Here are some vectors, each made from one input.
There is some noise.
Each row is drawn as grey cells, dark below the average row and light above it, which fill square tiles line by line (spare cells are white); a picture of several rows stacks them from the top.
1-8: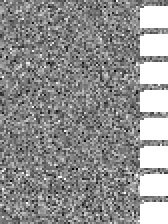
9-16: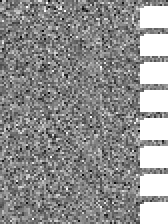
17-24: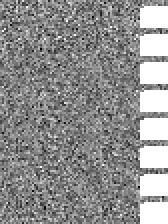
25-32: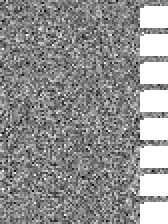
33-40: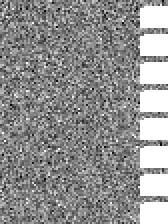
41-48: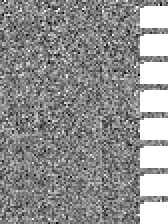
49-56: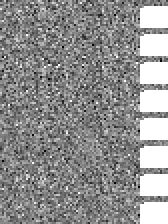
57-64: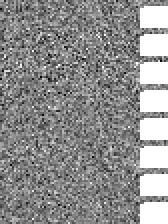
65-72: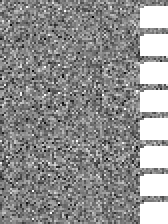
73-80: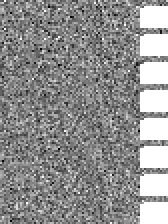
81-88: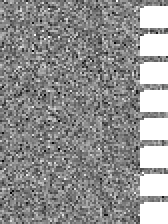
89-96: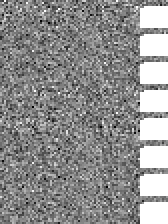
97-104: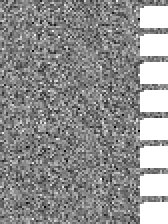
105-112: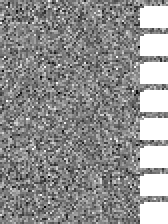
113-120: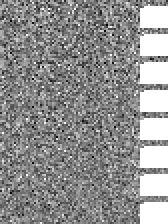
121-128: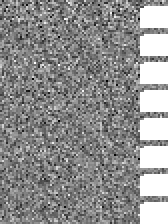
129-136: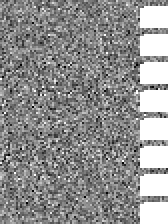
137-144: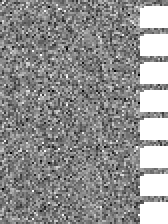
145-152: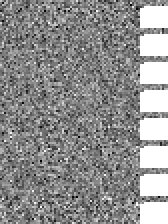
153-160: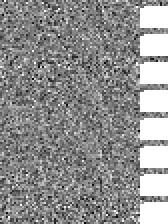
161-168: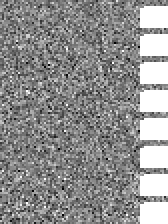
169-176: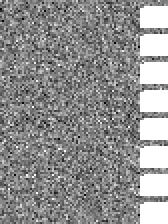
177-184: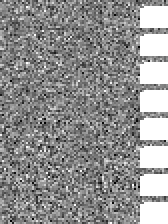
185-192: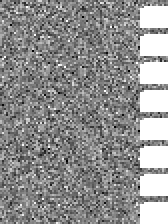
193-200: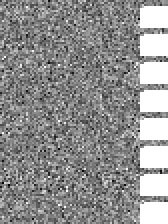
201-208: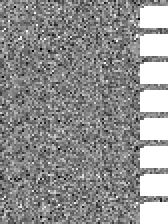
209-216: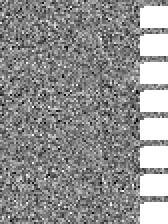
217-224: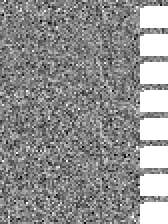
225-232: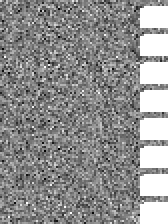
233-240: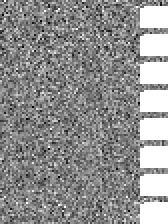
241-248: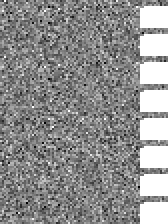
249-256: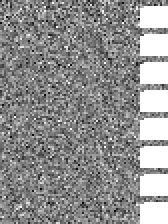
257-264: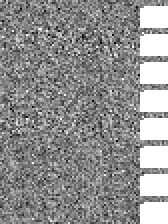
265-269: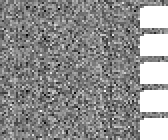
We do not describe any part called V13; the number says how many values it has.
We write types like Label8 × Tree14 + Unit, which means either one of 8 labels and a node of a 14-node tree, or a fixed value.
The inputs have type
Circle8 × Tree14 + Line5 × Tree8 × V13.
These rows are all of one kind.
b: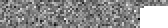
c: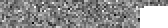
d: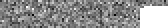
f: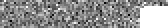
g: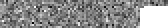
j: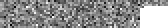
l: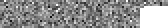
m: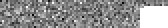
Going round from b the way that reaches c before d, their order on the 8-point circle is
b, c, g, d, m, j, f, l.
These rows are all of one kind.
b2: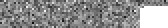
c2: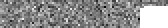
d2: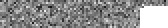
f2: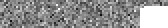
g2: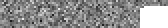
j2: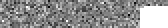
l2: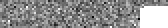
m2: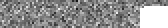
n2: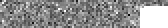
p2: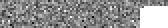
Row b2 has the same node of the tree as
g2 and m2.
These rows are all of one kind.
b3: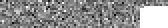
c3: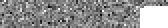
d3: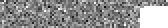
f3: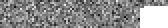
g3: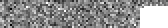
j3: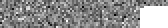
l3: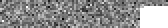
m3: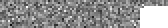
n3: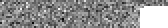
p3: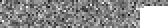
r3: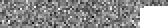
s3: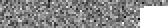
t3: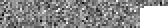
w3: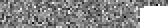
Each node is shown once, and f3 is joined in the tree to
g3.
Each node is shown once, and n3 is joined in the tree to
m3 and t3.
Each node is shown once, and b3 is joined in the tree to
l3.
